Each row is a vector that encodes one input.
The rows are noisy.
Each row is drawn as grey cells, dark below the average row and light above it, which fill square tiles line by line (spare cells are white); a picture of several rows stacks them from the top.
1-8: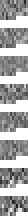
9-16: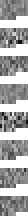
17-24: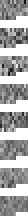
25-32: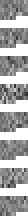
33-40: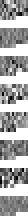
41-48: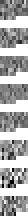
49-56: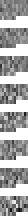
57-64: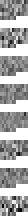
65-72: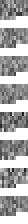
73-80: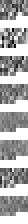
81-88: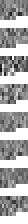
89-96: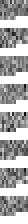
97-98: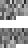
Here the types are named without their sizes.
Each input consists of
a point on a line, together with either a label, or a point on a line.
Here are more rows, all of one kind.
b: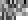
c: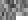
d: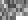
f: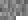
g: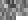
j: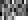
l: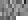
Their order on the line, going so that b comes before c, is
l, b, j, c, g, d, f.
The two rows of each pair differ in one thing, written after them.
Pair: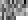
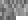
the label
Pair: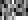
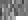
the place on the line
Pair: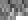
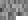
the label
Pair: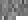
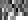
the label
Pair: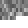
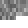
the place on the line
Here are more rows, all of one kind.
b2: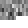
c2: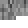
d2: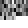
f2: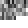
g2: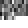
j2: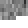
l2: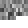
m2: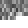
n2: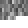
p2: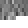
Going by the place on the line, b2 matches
c2, l2, m2 and n2.
